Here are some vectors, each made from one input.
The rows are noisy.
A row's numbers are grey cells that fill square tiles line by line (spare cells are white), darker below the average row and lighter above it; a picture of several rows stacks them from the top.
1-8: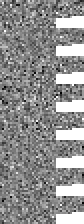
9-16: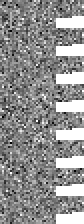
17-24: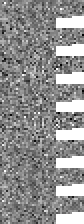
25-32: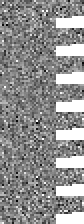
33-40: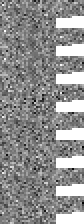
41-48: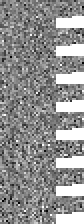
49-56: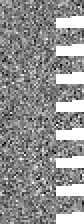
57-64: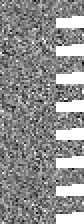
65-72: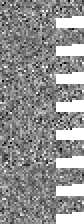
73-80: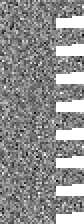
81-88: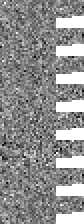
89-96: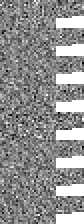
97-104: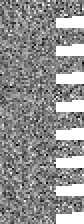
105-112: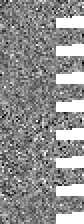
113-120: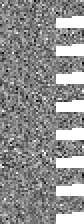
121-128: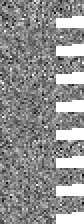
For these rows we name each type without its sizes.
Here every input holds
a point on a line, together with either a fixed value, or a node of a tree.
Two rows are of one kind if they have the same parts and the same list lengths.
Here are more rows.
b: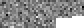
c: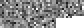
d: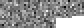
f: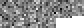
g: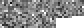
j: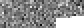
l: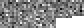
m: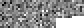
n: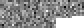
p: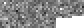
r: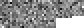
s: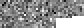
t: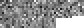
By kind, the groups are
b, d, j, n, p
c, f, g, l, m, r, s, t

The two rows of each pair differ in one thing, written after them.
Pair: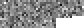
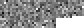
the node of the tree
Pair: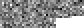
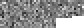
the place on the line
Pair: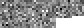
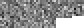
the place on the line
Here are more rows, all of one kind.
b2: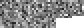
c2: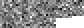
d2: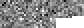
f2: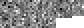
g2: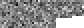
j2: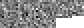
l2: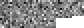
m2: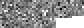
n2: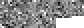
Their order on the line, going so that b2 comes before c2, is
b2, j2, g2, l2, f2, d2, m2, n2, c2.
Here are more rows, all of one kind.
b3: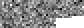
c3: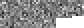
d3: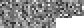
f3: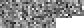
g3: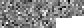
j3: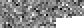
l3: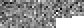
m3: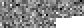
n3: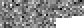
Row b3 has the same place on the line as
j3, m3 and n3.
